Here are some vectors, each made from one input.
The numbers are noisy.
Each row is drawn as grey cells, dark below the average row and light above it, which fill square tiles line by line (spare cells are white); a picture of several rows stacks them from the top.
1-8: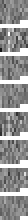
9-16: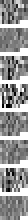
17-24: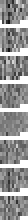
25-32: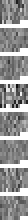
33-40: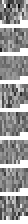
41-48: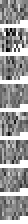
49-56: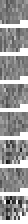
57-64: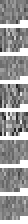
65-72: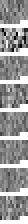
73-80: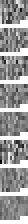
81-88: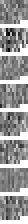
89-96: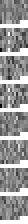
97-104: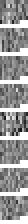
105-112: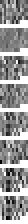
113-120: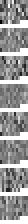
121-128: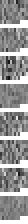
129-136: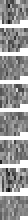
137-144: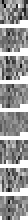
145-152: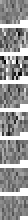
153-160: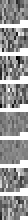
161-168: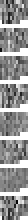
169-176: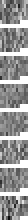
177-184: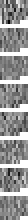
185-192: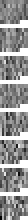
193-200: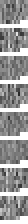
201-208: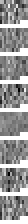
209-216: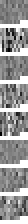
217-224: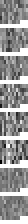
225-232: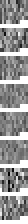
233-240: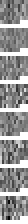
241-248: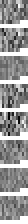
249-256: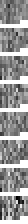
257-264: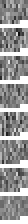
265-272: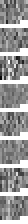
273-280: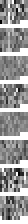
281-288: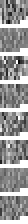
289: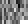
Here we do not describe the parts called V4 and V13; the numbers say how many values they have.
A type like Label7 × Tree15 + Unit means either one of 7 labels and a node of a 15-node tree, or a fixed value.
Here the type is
((Bool × Bool × Bool × Bool + Unit) × V4 + V13) × Label10.
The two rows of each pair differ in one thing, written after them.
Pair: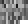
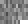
the value of V4
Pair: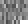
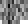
one of the four true/false values
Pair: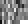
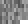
the value of V4
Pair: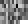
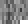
the label
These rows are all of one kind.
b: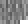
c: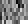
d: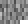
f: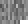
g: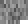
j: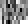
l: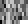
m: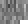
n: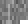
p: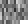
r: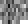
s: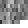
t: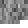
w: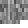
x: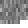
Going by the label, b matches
m, p, r and w.
